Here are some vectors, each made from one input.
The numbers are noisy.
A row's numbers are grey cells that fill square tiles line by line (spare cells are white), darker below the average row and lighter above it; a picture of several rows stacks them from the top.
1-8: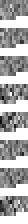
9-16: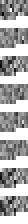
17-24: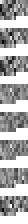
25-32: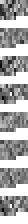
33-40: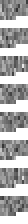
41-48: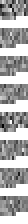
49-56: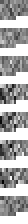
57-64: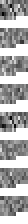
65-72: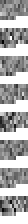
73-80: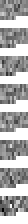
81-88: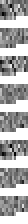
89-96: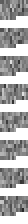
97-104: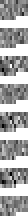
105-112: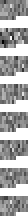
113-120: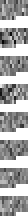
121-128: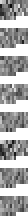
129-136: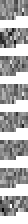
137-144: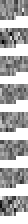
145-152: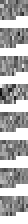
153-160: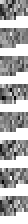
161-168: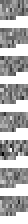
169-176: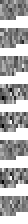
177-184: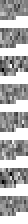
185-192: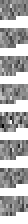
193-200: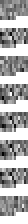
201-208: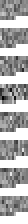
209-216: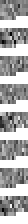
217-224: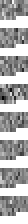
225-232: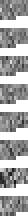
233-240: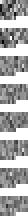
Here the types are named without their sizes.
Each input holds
either a node of a tree, or a list of points on a line.
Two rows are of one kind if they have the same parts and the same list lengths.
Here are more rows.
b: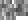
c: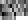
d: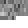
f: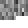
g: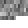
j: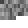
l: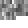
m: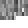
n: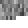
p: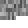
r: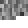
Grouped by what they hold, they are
b, l
c
d, g, n
f, m, r
j, p

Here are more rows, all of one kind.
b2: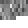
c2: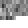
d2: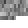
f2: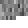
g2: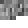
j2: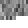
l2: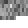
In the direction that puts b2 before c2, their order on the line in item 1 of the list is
g2, f2, j2, b2, c2, l2, d2.
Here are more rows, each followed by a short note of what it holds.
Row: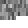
a list of two items
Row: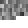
a list of one item
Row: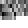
a node of a tree
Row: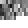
a node of a tree
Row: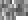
the empty list
